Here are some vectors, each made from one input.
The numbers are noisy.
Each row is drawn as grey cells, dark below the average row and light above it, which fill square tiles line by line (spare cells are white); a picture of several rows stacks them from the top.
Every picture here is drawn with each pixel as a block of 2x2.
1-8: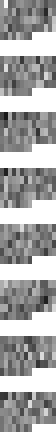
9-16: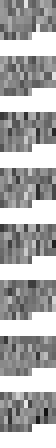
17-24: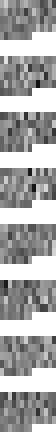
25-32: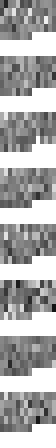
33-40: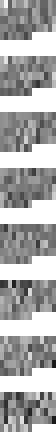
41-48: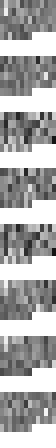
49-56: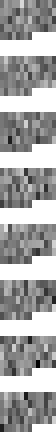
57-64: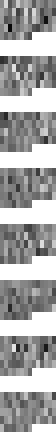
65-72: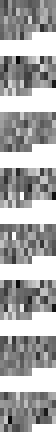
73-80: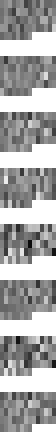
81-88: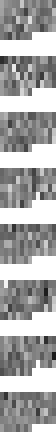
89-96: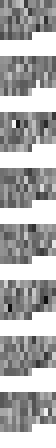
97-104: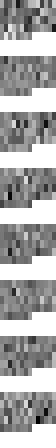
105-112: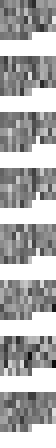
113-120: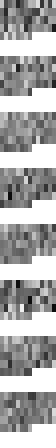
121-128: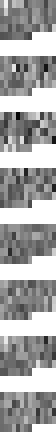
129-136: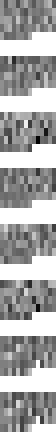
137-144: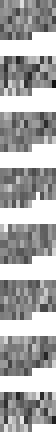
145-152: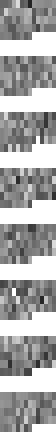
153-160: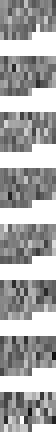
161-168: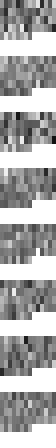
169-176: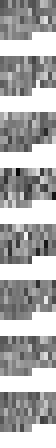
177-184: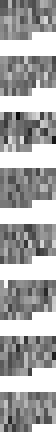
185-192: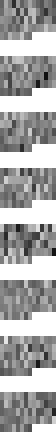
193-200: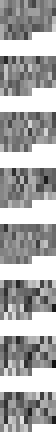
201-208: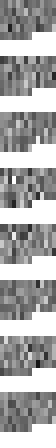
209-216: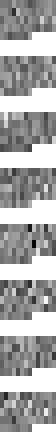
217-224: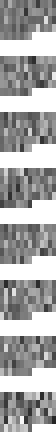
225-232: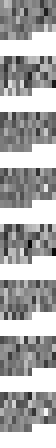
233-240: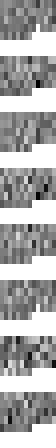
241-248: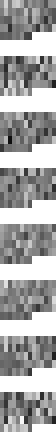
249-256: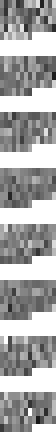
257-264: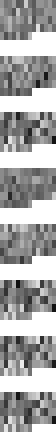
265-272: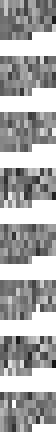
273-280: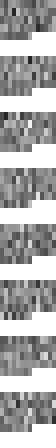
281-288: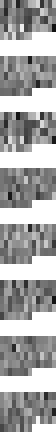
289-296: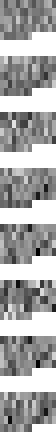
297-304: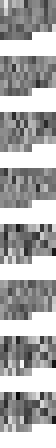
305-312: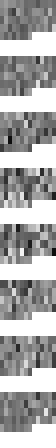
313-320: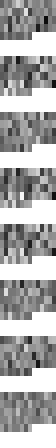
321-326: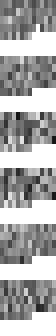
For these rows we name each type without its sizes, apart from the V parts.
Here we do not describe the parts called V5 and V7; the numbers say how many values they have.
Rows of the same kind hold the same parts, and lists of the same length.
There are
3 kinds of row.
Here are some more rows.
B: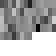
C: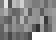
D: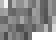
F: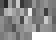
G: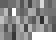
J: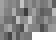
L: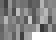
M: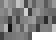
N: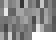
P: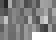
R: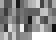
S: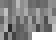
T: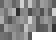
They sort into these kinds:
B, F, G, N, S
C, D, J, L, M, P, T
R

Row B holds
a value of V5 and a value of V7.
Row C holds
four true/false values and a value of V5.
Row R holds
a point on a line.
